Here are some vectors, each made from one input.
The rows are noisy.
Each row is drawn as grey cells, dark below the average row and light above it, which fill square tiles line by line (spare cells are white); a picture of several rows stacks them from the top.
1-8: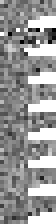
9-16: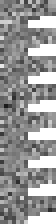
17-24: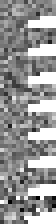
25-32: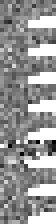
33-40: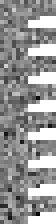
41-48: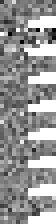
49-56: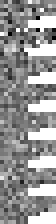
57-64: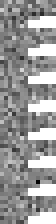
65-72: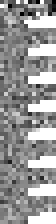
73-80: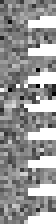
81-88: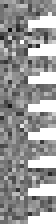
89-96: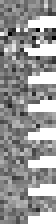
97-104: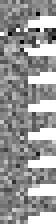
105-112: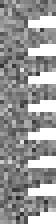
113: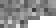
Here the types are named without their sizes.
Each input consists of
either a point on a circle, a label and a true/false value, or a fixed value.
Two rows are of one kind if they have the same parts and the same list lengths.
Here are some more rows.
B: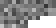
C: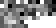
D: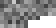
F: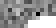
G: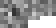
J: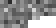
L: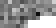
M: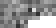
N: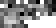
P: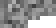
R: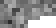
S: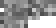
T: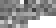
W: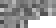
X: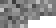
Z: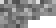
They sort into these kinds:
B, D, F, G, J, L, M, P, R, S, T, W, X, Z
C, N

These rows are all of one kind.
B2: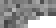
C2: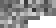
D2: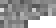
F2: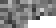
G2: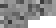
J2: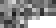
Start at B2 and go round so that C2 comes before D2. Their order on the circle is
B2, F2, G2, J2, C2, D2.
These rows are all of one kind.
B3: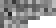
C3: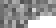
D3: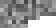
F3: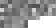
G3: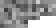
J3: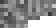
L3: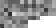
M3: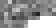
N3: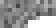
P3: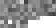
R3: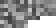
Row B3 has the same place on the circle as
C3, D3, J3 and L3.
